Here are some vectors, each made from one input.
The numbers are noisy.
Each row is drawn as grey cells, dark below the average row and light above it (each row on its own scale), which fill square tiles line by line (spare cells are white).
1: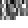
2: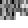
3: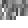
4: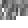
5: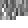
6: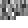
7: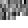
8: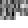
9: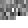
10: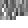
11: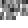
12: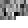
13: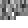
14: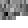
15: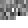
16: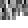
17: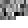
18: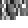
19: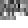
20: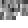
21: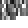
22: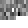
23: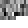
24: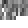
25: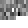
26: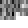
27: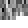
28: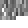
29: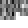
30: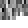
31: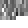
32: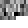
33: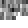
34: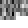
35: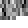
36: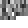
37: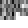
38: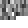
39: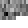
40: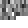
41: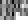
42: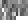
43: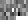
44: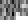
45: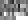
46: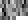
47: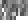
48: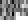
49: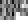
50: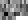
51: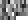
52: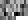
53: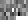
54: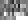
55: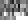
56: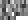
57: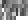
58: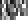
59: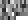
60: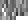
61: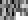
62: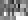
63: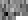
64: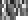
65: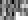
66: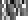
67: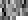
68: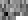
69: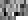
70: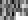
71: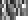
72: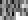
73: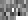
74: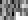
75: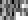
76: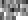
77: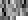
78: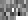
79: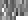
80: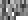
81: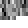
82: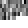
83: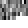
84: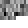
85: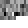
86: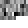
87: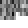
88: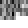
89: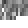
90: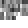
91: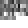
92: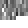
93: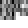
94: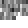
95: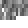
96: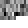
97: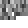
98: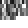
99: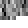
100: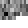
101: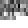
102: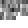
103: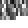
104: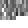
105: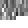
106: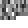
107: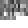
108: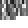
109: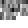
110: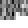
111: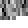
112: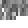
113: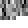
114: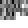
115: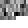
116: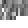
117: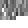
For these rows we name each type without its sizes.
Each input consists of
either a point on a circle and a true/false value, or a fixed value.
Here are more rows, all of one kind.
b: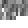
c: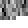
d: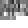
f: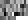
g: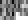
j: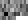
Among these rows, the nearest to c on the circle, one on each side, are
b and d.
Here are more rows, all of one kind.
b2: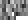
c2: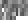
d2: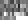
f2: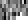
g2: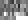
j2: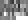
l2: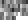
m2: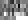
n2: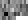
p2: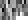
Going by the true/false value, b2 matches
f2, n2 and p2.
